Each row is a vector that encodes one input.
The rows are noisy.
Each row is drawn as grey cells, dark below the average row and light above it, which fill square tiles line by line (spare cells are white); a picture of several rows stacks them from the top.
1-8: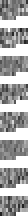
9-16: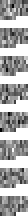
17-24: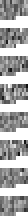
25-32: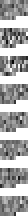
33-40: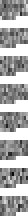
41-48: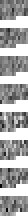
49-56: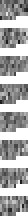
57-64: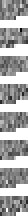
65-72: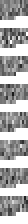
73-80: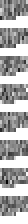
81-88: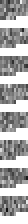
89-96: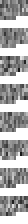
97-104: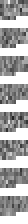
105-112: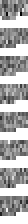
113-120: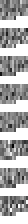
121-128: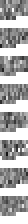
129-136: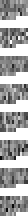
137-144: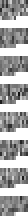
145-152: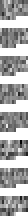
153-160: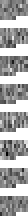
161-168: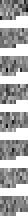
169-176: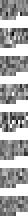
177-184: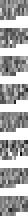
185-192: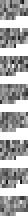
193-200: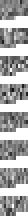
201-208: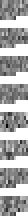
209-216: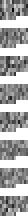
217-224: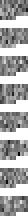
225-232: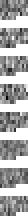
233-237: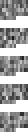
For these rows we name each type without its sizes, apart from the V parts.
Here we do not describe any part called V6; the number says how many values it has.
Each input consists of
a node of a tree, together with a list of items, each either a point on a line, or a value of V6.
